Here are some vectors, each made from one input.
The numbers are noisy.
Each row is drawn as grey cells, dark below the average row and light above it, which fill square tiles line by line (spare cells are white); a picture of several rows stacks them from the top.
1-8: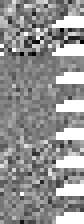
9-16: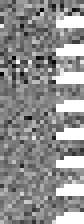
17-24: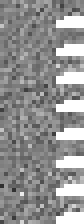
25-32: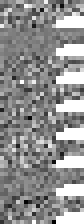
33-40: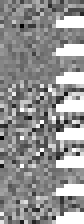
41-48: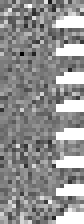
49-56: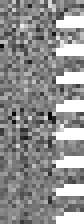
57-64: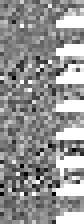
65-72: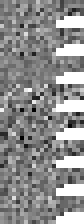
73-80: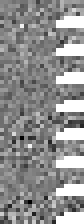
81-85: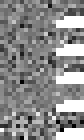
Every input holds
either a point on a 6-point line, or a point on a 9-point line.
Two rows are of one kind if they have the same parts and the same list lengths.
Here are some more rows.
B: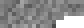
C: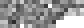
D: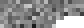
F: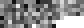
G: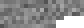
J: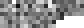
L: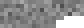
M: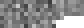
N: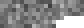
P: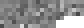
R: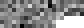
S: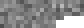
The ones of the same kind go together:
B, C, J, L
D, F, G, M, N, P, R, S

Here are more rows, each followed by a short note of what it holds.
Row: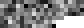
a point on a 6-point line
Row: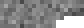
a point on a 6-point line
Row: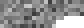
a point on a 6-point line
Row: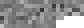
a point on a 9-point line
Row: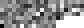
a point on a 6-point line
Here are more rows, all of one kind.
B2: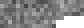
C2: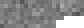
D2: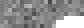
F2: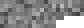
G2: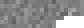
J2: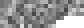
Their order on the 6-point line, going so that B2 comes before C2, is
G2, B2, C2, F2, D2, J2.
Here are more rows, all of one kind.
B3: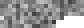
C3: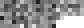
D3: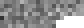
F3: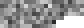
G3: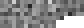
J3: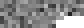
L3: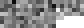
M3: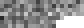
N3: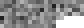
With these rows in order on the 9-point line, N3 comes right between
C3 and G3.
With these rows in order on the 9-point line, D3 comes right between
J3 and M3.
